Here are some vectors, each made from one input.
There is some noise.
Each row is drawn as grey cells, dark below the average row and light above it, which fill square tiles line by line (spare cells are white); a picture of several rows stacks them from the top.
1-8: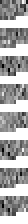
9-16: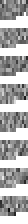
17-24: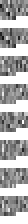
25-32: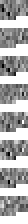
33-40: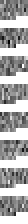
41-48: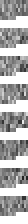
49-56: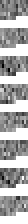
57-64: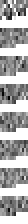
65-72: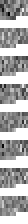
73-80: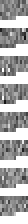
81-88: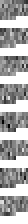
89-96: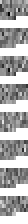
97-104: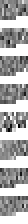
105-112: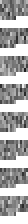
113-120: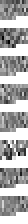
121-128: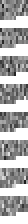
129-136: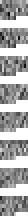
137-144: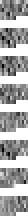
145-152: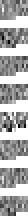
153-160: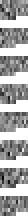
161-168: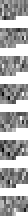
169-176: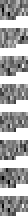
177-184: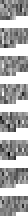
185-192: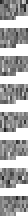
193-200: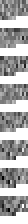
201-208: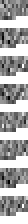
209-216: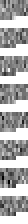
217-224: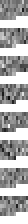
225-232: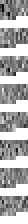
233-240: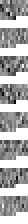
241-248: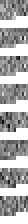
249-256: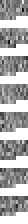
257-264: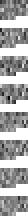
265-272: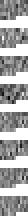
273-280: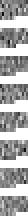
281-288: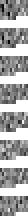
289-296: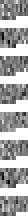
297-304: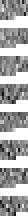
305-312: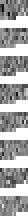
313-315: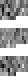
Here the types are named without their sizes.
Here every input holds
a list of points on a line.
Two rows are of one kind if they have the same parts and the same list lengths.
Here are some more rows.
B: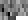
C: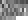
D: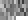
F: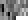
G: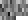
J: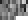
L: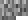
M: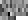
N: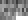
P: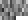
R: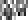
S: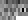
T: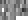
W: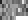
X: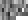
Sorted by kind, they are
B, F, G, M, P, X
C, D, N, S, T, W
J, L
R

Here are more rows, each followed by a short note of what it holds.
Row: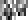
the empty list
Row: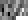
a list of one item
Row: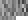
a list of three items
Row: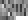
a list of two items
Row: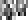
the empty list
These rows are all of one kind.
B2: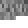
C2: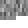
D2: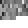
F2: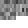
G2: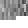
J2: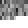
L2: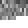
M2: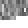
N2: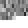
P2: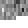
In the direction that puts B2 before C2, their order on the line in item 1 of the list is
J2, D2, L2, B2, F2, C2, P2, M2, G2, N2.
